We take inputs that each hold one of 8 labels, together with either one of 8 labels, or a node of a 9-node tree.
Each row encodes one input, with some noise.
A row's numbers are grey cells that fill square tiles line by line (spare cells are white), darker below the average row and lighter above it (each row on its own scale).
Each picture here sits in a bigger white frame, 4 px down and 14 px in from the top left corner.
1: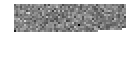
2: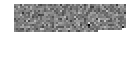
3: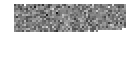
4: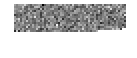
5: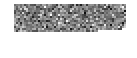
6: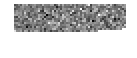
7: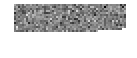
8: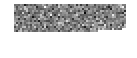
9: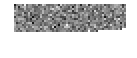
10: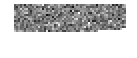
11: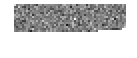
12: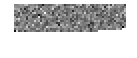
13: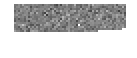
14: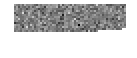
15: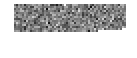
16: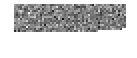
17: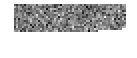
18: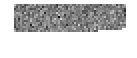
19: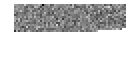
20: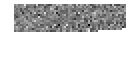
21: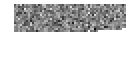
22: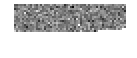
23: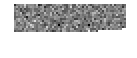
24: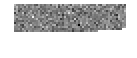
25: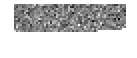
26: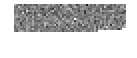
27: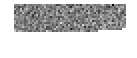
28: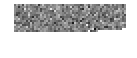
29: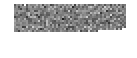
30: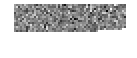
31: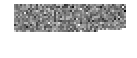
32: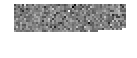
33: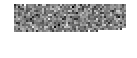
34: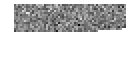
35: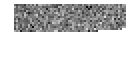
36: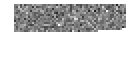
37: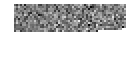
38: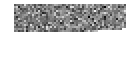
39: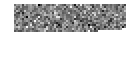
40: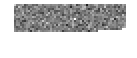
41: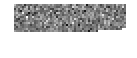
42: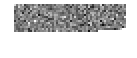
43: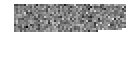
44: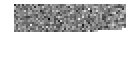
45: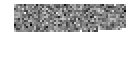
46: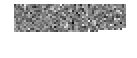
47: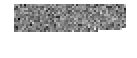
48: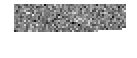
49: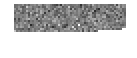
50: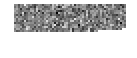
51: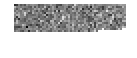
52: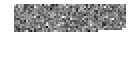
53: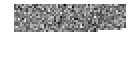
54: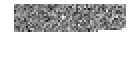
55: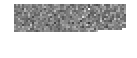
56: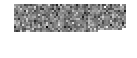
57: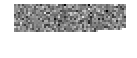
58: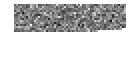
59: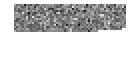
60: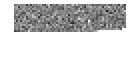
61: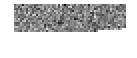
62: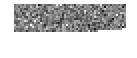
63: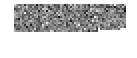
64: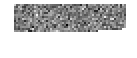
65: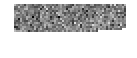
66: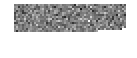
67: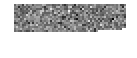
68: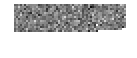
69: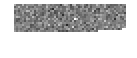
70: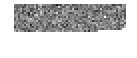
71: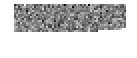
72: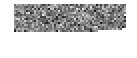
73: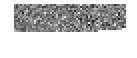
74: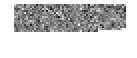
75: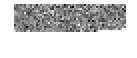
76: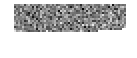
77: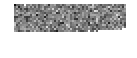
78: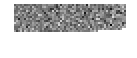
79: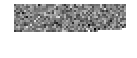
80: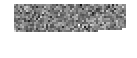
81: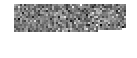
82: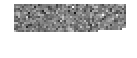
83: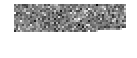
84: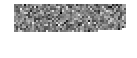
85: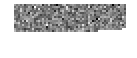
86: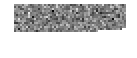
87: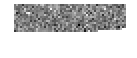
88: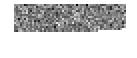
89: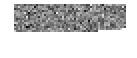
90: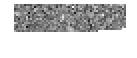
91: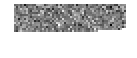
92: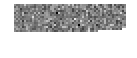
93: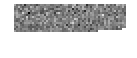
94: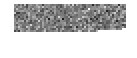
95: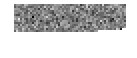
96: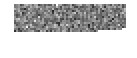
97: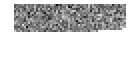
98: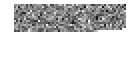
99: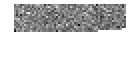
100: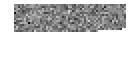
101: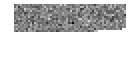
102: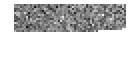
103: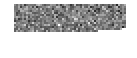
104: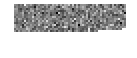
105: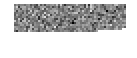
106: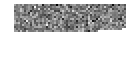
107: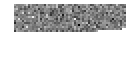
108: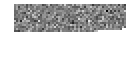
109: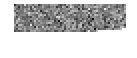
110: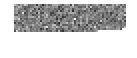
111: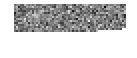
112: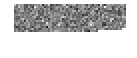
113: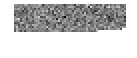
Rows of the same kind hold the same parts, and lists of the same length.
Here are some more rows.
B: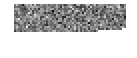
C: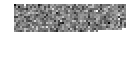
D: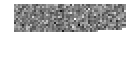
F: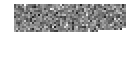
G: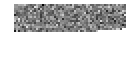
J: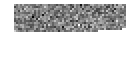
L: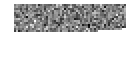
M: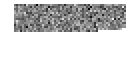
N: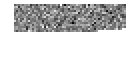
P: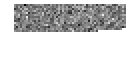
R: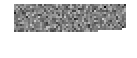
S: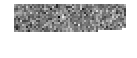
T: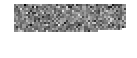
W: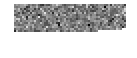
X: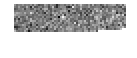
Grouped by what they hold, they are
B, C, D, F, G, L, N, R, W
J, M, P, S, T, X

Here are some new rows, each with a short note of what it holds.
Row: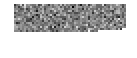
one of 8 labels and a node of a 9-node tree
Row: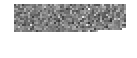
one of 8 labels and a node of a 9-node tree
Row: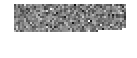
one of 8 labels and a node of a 9-node tree
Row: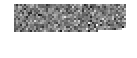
two labels (each one of 8)
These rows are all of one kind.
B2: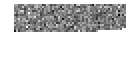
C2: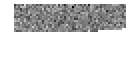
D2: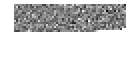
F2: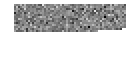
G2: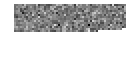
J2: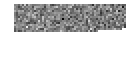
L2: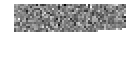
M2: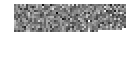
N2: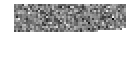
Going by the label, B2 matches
D2, J2 and M2.
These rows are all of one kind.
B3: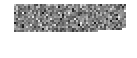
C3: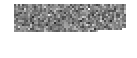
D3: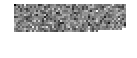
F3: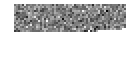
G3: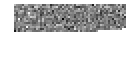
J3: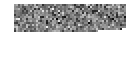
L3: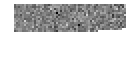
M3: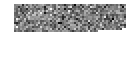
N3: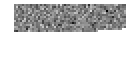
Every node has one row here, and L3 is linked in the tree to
D3.
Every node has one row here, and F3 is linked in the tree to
C3 and M3.
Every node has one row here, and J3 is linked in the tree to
G3.
